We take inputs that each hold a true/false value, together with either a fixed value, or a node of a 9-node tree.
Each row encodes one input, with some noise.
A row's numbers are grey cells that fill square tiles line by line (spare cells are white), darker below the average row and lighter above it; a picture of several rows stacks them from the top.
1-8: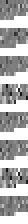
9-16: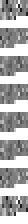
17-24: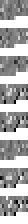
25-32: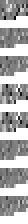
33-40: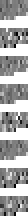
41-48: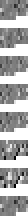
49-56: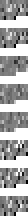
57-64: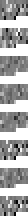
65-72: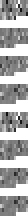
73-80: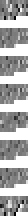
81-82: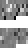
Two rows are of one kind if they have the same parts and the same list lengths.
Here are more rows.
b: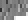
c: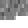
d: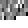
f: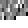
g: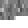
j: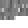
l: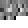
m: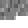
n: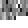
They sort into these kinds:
b, c, g, j, l, m
d, f, n

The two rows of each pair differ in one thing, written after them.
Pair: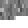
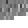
the node of the tree
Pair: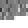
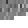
the node of the tree
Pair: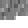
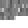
the node of the tree
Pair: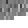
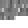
the node of the tree
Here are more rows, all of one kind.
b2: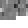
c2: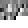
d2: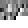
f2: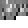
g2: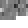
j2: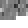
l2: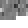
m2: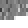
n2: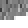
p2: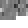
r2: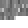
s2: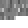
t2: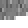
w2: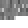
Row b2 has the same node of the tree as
g2, j2, l2 and p2.
